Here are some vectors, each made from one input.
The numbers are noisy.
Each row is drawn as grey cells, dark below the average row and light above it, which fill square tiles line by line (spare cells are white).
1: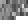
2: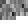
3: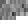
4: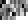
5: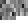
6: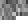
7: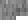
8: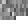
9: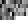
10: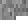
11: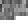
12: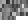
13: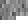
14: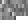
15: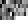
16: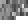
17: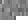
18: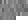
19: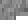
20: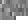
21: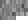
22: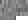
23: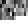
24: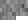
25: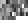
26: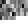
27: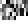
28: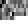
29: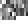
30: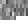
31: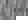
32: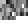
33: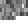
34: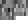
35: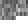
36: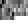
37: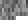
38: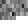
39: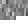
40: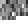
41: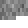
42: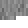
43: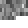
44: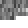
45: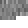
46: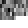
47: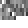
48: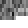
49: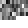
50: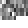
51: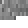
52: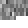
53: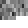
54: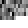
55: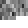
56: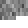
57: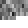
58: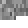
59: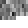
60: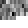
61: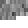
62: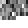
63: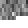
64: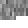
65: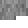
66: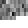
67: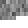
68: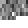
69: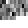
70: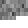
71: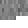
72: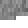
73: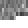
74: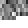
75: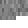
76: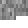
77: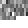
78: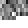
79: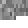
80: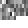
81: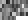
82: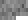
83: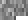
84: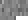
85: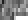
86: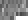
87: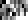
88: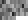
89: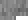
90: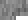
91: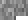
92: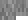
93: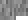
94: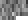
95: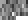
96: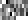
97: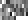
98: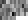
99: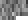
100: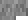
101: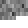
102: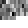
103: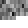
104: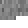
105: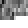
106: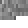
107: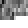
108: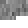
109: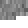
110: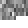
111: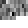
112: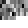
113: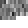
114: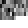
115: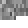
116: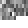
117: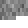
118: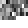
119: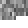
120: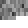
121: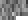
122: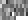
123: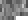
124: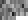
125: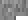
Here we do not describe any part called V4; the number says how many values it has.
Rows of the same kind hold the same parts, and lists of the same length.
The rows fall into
3 kinds.
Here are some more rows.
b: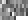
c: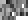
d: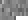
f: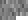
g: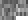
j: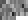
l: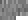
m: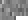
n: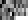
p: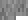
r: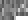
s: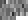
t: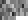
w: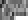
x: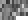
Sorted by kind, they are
b, j, p, t
c, g, n, r, w, x
d, f, l, m, s

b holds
a node of a 13-node tree and a value of V4.
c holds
a node of an 8-node tree.
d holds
a value of V4.
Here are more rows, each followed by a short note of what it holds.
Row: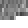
a node of an 8-node tree
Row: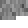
a node of a 13-node tree and a value of V4
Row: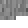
a node of a 13-node tree and a value of V4
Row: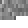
a value of V4
